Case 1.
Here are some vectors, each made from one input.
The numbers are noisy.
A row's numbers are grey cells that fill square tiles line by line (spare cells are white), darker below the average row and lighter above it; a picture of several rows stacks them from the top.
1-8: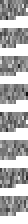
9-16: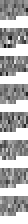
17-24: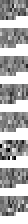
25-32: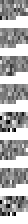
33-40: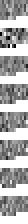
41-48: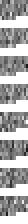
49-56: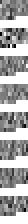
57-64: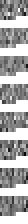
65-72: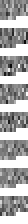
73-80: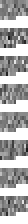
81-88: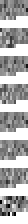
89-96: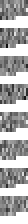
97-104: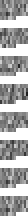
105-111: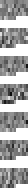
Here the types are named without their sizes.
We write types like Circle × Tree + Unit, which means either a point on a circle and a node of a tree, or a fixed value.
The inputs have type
List(Circle).
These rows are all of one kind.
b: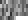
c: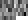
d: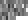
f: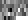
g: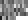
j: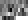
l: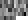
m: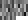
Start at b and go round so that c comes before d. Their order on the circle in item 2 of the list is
b, g, l, c, m, d, j, f.
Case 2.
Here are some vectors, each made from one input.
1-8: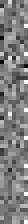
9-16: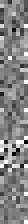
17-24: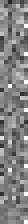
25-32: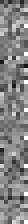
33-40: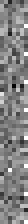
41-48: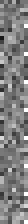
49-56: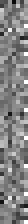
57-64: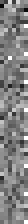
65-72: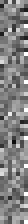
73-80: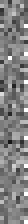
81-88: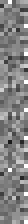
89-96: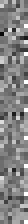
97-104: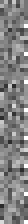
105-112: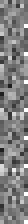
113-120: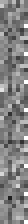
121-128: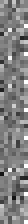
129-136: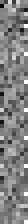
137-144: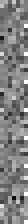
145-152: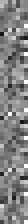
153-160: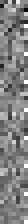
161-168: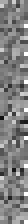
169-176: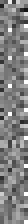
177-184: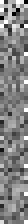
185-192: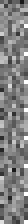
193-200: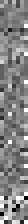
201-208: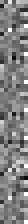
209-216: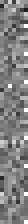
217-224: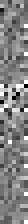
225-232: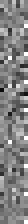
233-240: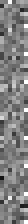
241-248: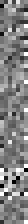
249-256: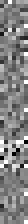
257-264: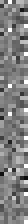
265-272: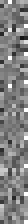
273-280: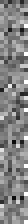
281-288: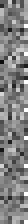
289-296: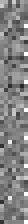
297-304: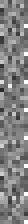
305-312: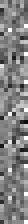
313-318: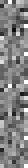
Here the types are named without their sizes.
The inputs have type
List(Line).
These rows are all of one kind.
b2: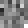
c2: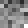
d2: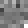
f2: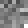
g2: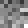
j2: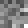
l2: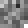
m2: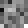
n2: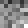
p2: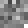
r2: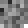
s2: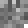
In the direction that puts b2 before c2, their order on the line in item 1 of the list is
m2, r2, b2, l2, d2, s2, p2, f2, j2, g2, c2, n2.
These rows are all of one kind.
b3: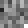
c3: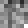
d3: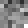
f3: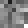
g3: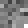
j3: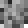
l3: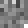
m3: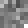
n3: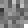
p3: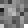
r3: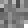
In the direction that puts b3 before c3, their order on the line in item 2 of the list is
b3, n3, l3, r3, p3, g3, d3, m3, c3, j3, f3.
